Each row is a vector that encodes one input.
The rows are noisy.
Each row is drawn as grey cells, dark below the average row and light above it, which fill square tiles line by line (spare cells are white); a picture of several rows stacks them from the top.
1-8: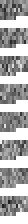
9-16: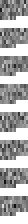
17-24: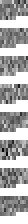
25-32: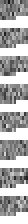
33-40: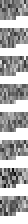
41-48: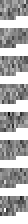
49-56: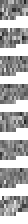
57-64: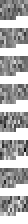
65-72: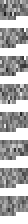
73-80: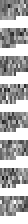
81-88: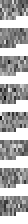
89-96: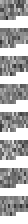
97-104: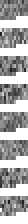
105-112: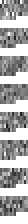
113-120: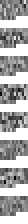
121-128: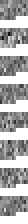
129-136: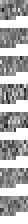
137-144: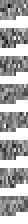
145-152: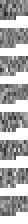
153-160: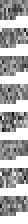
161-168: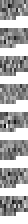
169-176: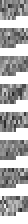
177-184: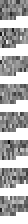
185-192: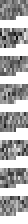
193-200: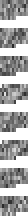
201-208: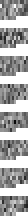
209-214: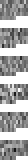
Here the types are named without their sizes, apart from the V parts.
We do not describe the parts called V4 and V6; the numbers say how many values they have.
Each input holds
three true/false values and a value of V4, together with either a point on a line, or a value of V6.
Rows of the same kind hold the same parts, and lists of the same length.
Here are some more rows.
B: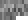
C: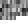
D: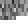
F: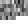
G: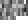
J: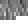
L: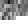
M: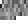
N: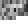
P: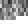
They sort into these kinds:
B, G, J, L, N, P
C, D, F, M

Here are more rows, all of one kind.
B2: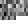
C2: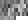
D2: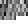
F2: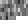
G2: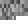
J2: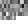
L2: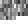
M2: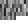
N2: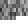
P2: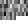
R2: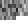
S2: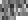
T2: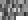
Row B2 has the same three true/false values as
F2 and G2.
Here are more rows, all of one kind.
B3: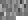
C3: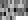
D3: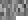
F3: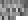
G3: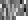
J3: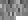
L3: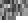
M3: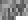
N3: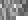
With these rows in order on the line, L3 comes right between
C3 and M3.
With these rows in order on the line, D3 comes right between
B3 and J3.
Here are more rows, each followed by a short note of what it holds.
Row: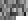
three true/false values, a value of V4 and a value of V6
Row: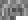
a point on a line, three true/false values and a value of V4
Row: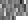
a point on a line, three true/false values and a value of V4
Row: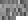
a point on a line, three true/false values and a value of V4
